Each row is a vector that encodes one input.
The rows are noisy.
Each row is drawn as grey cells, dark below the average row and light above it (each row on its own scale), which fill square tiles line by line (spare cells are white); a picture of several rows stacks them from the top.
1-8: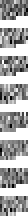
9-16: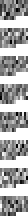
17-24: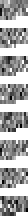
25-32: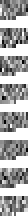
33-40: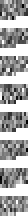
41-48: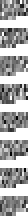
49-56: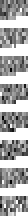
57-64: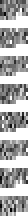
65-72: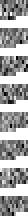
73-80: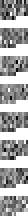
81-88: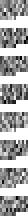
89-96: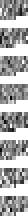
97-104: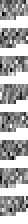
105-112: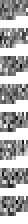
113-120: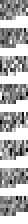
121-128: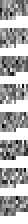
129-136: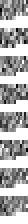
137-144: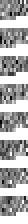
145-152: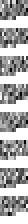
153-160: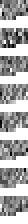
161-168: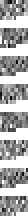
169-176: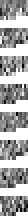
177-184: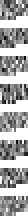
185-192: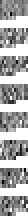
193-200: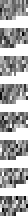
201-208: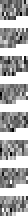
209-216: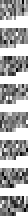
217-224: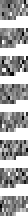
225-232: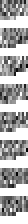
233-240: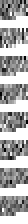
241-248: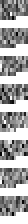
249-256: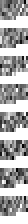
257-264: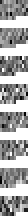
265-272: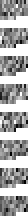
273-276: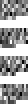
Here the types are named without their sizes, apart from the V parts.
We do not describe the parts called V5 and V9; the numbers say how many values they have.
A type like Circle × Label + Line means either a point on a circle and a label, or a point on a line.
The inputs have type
Label × (Label × Label × V5 + Unit) × V9.
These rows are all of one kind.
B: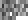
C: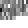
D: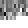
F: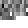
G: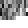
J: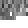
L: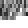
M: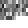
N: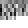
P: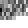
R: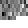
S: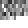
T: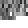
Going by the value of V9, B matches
C, D and L.
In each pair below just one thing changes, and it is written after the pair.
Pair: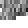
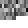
the value of V9
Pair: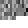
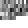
one of the three labels
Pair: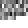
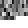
the value of V5
